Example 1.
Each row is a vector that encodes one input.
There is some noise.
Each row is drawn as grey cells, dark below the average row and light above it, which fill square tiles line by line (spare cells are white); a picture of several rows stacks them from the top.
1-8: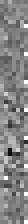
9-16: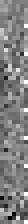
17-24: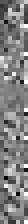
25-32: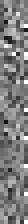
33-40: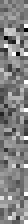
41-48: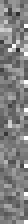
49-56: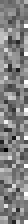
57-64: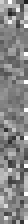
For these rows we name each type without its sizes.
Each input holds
a point on a line.
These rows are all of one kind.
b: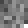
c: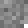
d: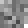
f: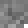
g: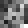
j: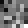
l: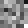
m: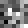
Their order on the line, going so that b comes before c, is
g, b, j, f, m, d, c, l.
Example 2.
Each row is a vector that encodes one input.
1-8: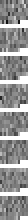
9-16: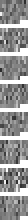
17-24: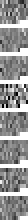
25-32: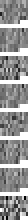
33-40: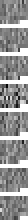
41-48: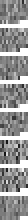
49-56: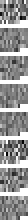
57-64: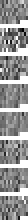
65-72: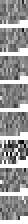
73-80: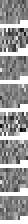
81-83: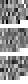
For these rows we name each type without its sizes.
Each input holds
either a point on a circle, or a fixed value.
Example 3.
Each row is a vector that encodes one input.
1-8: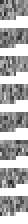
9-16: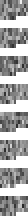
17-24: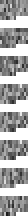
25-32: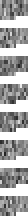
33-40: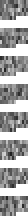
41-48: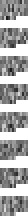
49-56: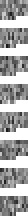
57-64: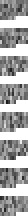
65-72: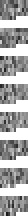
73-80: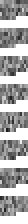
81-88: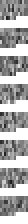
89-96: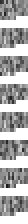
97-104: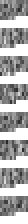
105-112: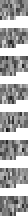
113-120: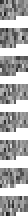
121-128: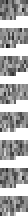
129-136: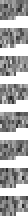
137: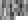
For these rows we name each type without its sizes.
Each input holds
a point on a circle.
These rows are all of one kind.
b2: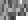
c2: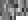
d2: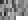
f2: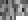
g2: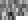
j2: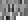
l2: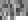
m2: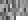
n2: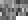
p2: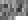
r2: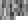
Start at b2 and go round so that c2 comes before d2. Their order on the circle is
b2, c2, f2, d2, m2, j2, n2, p2, l2, r2, g2.
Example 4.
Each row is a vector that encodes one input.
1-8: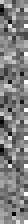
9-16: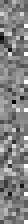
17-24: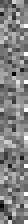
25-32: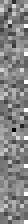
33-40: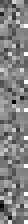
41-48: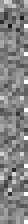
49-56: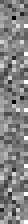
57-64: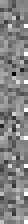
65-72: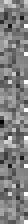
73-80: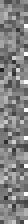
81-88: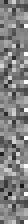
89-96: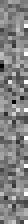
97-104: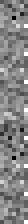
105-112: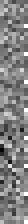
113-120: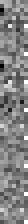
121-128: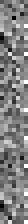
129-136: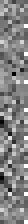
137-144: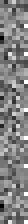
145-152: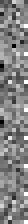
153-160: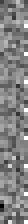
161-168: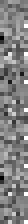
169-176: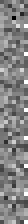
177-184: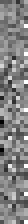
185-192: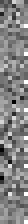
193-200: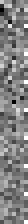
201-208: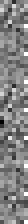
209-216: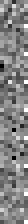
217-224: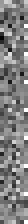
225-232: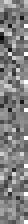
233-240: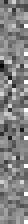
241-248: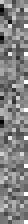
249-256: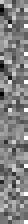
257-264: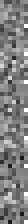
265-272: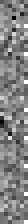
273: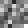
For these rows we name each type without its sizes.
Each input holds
a node of a tree.
